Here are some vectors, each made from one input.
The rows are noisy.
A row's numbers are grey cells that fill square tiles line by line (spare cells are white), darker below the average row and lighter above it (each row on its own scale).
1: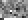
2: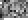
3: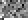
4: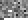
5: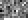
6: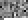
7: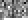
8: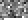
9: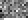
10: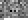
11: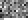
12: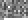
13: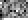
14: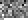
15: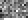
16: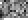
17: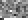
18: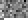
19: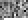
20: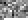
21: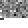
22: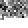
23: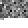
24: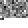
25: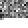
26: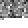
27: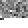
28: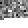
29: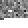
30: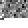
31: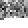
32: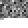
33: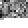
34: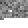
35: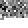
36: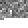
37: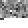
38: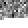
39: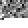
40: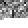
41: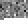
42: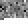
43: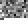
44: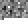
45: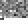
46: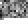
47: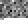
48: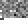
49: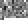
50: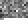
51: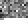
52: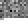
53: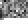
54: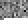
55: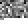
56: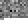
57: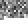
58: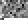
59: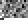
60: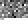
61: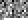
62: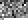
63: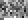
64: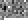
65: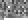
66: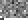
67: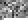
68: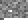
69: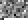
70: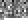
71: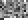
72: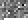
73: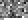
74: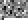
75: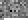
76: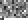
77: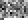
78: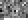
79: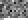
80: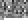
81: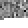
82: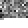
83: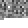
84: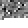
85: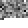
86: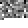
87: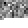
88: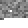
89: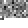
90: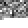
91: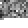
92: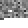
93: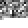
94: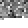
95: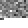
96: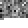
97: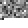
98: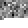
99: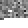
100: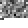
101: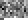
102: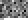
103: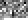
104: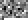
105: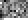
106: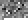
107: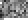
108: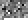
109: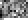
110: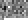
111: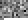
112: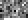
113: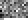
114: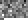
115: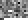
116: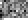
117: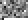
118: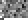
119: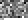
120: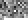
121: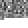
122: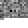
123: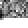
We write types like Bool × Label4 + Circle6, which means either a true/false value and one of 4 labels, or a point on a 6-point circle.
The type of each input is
Circle10 × Line6 + Label5.
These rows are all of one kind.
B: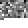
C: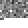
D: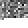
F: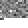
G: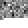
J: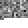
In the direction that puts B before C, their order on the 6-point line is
D, B, C, F, G, J.
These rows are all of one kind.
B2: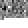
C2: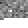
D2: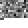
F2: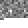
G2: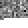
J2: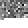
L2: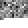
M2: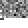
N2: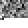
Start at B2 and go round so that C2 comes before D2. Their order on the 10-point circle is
B2, J2, L2, G2, C2, F2, D2, M2, N2.
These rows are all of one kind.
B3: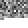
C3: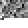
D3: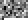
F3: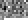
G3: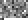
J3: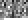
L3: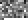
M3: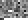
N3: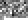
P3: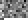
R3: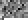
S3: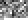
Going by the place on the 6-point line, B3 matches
N3 and S3.
